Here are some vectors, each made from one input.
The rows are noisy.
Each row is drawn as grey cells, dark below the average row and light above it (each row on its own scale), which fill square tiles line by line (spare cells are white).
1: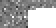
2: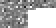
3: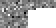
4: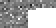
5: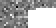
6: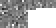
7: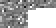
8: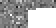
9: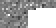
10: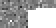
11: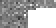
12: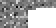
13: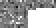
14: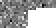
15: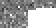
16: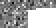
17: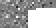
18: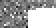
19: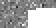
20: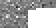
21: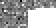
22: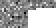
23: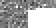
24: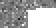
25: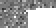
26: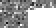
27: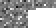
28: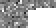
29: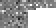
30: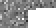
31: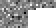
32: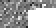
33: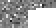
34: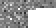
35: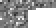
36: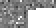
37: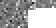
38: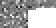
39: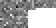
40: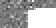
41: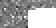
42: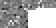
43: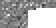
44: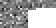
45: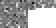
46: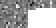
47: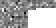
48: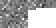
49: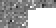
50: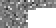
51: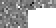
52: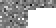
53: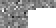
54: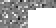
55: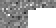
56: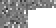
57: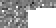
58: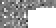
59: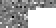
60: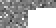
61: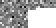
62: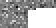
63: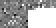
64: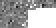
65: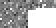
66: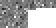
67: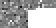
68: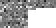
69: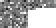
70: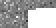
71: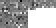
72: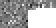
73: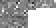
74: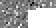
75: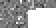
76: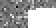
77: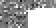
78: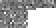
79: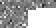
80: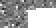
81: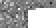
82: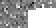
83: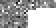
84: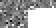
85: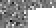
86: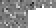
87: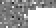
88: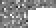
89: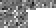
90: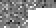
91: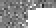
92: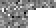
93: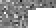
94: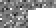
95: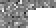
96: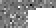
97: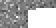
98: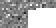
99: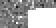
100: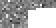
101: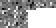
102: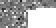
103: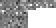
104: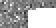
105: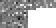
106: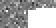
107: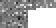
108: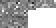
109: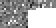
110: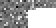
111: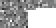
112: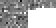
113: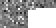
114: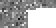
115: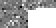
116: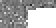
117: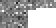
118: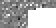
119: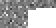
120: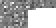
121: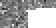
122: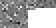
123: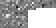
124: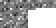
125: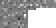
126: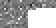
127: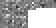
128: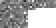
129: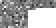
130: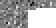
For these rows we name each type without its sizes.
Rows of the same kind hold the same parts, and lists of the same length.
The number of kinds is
4.
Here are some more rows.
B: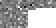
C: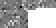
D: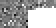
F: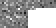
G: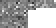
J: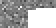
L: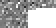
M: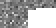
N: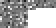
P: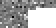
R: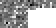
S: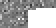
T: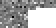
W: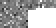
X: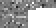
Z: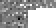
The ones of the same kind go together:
B, J, L, M, N, R
C, D, F, S, W, X
G, Z
P, T

